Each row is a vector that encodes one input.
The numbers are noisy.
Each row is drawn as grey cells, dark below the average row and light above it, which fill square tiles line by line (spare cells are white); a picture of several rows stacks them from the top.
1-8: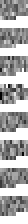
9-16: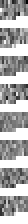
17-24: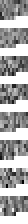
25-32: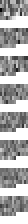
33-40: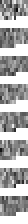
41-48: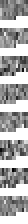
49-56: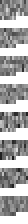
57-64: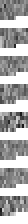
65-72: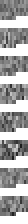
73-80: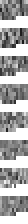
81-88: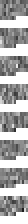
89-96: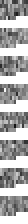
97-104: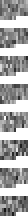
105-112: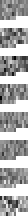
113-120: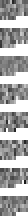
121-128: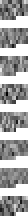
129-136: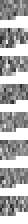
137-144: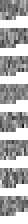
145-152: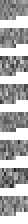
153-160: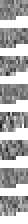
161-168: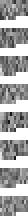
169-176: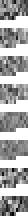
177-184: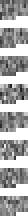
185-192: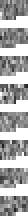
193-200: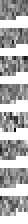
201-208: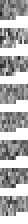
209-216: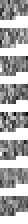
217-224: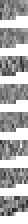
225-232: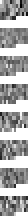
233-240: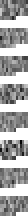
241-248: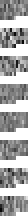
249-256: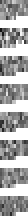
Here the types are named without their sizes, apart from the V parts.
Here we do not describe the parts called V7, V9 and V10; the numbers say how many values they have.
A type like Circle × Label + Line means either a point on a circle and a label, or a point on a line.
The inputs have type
(Bool × Line × V7 + V9) × Label + V10.
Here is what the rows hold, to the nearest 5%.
About 65% of them hold a label, together with either a point on a line, a true/false value and a value of V7, or a value of V9. The rest hold a value of V10.
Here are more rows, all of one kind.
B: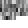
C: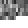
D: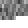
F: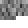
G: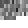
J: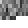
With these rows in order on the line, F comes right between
C and D.
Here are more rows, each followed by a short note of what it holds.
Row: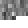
a label, a point on a line, a true/false value and a value of V7
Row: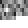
a value of V10
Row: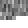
a label, a point on a line, a true/false value and a value of V7
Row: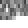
a label and a value of V9
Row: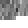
a label, a point on a line, a true/false value and a value of V7
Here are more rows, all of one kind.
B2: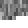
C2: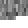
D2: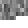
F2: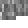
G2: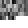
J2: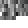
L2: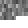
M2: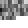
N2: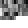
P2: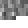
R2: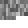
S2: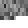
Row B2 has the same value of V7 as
G2 and M2.
